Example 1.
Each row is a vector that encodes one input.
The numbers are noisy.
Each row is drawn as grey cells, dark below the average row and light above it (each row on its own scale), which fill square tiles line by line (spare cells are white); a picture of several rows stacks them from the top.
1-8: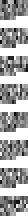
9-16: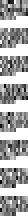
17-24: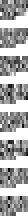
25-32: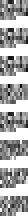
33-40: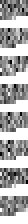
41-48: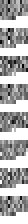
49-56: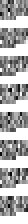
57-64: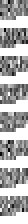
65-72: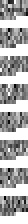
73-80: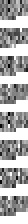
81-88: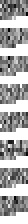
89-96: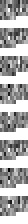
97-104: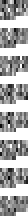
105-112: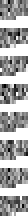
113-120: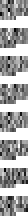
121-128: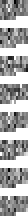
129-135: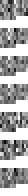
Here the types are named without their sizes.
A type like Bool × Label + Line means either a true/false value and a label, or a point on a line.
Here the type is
List(Line).
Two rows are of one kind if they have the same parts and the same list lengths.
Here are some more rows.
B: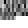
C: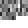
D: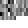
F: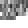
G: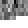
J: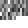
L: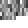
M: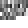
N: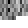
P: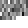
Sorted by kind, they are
B
C, D, N
F, G, J, L, M, P

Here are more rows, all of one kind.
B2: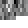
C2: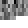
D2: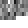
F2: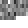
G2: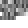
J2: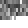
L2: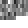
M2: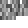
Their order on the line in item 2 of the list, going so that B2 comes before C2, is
M2, D2, F2, G2, L2, B2, C2, J2.
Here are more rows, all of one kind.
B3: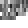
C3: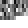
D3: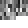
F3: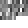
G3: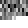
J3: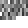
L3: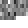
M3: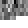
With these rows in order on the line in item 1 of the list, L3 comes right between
C3 and M3.
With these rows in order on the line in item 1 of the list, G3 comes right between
F3 and J3.
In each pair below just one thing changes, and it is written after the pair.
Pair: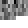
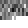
the place on the line in item 1 of the list
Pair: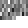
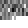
the place on the line in item 2 of the list
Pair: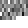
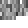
the place on the line in item 1 of the list
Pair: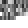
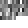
the place on the line in item 1 of the list
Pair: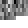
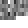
the place on the line in item 2 of the list
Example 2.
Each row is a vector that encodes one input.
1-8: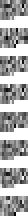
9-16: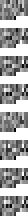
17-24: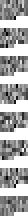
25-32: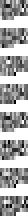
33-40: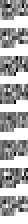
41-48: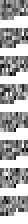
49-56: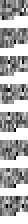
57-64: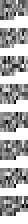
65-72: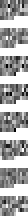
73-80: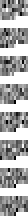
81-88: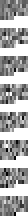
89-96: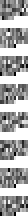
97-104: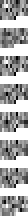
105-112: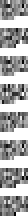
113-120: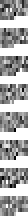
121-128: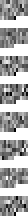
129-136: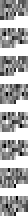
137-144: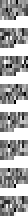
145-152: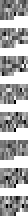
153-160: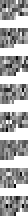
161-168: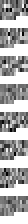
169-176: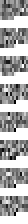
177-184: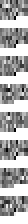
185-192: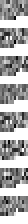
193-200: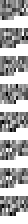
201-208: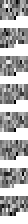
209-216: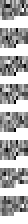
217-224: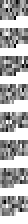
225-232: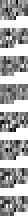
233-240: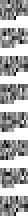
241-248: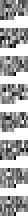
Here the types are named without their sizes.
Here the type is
Bool × (Circle + Unit).
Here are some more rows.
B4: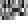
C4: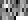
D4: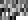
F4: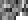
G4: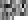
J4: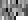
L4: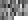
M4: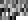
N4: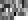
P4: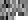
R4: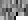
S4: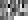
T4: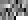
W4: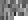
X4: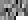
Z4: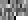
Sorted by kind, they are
B4, C4, F4, G4, J4, L4, P4, R4, S4, T4, W4, X4, Z4
D4, M4, N4

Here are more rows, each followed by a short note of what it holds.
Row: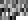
a true/false value
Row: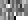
a point on a circle and a true/false value
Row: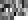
a true/false value
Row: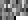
a point on a circle and a true/false value
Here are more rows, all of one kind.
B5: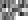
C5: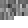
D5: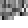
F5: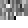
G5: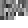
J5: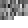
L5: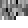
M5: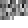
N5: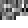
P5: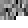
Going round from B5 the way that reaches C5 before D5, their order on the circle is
B5, G5, N5, C5, J5, M5, L5, P5, D5, F5.
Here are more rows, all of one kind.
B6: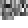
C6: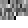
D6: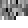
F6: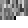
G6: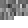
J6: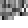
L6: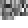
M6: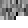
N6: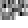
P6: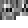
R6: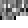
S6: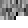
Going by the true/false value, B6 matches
G6, J6, L6 and N6.
